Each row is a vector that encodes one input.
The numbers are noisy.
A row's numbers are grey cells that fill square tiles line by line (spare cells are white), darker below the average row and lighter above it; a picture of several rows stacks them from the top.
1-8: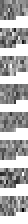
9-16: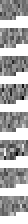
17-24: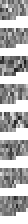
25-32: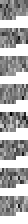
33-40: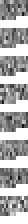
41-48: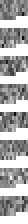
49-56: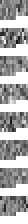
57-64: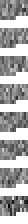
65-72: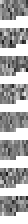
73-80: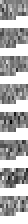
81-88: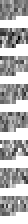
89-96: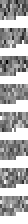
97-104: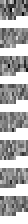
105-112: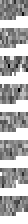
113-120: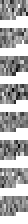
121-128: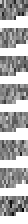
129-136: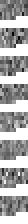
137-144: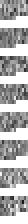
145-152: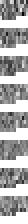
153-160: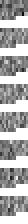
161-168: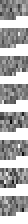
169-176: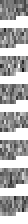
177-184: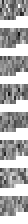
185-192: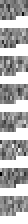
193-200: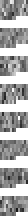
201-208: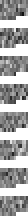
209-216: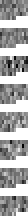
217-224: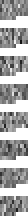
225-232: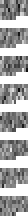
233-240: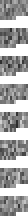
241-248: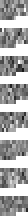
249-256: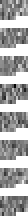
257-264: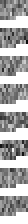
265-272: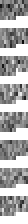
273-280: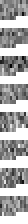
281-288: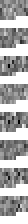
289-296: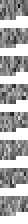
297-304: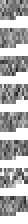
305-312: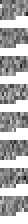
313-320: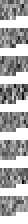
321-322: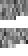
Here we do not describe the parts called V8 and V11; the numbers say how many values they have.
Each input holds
one of 6 labels, a point on a 7-point line, a true/false value, a value of V8 and a value of V11.
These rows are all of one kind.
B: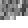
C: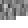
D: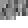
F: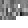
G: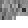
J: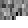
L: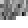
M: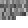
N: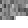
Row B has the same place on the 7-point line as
F and G.
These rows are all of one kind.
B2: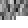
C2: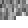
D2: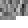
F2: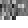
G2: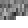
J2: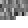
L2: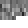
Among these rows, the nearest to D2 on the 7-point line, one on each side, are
F2 and L2.
